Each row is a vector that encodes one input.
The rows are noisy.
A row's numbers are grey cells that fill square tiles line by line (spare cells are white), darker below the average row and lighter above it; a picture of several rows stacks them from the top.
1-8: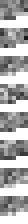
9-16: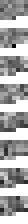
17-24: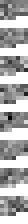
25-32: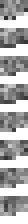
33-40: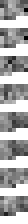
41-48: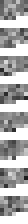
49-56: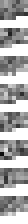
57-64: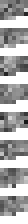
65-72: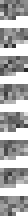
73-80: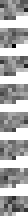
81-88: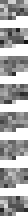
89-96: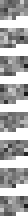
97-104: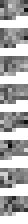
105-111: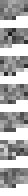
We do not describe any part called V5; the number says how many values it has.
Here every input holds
a point on a 7-point line, together with either three true/false values, or a value of V5.
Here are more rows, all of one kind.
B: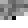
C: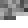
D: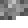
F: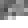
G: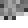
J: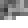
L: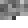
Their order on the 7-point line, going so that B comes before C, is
F, J, L, B, D, C, G.
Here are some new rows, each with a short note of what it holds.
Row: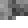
a point on a 7-point line and a value of V5
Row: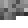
a point on a 7-point line and a value of V5
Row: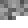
a point on a 7-point line and three true/false values
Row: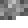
a point on a 7-point line and three true/false values
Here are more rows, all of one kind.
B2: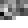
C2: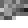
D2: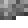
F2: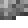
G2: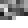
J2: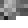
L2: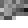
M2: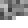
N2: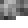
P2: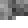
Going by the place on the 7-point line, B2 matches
C2, J2 and L2.
